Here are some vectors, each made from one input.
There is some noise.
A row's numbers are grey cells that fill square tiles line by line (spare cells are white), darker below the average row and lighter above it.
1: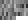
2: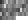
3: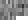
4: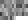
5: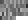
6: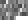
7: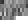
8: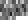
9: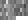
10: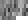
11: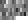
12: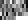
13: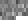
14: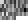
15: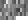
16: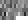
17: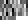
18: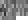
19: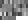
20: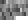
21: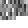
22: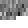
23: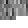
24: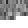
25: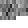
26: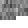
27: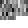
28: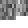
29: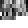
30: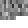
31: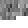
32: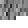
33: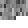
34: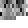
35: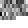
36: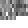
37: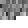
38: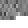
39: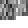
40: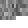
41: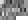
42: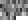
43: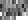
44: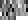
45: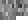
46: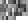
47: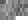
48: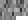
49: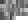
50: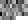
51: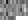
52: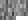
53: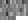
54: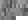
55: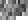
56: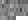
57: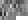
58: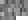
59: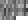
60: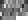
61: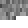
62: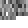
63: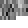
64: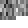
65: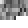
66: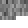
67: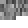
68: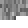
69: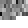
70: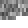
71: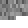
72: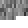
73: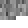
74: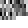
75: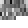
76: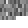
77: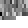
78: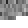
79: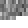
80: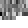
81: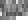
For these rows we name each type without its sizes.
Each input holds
either a point on a circle, or a node of a tree.
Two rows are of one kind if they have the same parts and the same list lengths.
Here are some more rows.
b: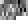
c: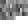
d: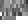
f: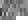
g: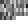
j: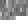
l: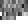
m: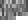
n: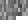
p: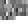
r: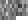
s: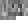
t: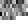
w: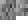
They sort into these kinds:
b, f, t, w
c, d, g, j, l, m, n, p, r, s

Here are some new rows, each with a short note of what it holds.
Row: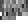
a node of a tree
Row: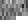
a node of a tree
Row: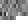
a point on a circle
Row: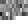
a node of a tree
